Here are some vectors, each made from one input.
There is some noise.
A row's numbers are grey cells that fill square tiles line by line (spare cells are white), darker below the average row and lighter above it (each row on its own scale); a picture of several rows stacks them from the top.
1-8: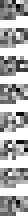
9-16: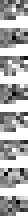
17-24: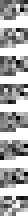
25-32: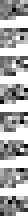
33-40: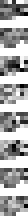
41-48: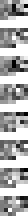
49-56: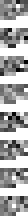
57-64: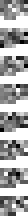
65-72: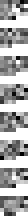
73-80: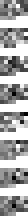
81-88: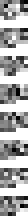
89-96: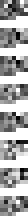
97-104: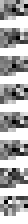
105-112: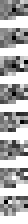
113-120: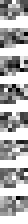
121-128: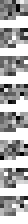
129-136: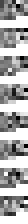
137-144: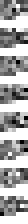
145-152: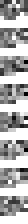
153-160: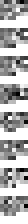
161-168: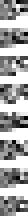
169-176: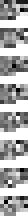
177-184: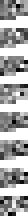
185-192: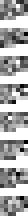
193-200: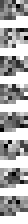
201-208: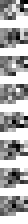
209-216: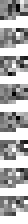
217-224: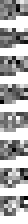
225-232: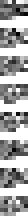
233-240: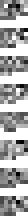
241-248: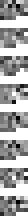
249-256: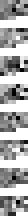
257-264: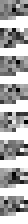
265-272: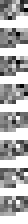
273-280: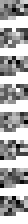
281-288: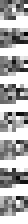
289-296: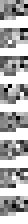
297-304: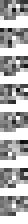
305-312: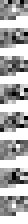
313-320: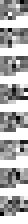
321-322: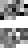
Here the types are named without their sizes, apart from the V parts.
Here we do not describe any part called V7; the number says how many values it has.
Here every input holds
a list of items, each a true/false value and a value of V7.
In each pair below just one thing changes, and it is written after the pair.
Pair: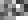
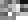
the value of V7 in item 2 of the list
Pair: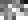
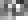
the true/false value in item 2 of the list
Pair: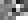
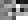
the value of V7 in item 2 of the list
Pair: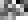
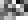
the true/false value in item 2 of the list
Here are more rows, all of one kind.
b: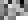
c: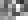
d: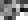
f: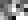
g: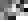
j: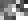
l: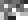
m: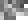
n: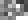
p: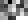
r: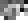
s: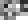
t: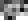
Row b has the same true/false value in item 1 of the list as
l and n.
